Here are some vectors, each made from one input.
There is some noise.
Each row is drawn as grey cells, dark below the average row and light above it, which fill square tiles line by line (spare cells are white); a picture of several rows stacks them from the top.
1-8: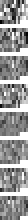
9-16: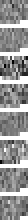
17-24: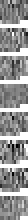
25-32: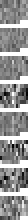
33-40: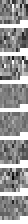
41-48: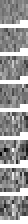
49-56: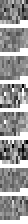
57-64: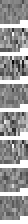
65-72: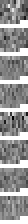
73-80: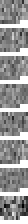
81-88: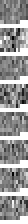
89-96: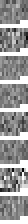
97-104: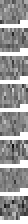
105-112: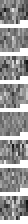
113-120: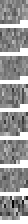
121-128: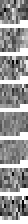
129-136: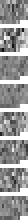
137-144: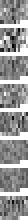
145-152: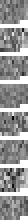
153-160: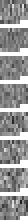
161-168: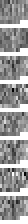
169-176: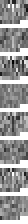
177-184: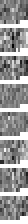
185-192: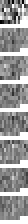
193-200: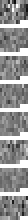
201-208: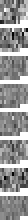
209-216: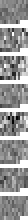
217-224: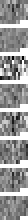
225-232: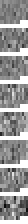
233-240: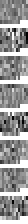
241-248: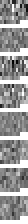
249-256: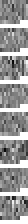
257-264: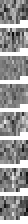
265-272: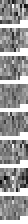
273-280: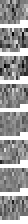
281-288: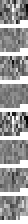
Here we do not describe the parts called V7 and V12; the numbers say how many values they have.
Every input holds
either a node of an 11-node tree and three true/false values, or a value of V7 and a value of V12.
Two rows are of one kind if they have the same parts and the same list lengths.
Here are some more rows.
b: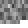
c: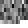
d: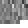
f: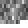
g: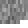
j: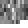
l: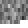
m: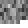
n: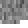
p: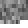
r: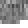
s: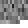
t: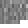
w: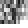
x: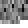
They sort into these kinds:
b, c, f, g, j, l, m, s, t, x
d, n, p, r, w

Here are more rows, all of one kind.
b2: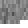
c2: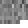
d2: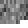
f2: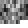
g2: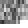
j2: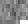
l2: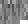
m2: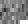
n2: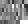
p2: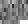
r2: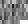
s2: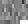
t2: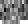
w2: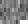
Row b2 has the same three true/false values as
g2, m2, p2 and r2.
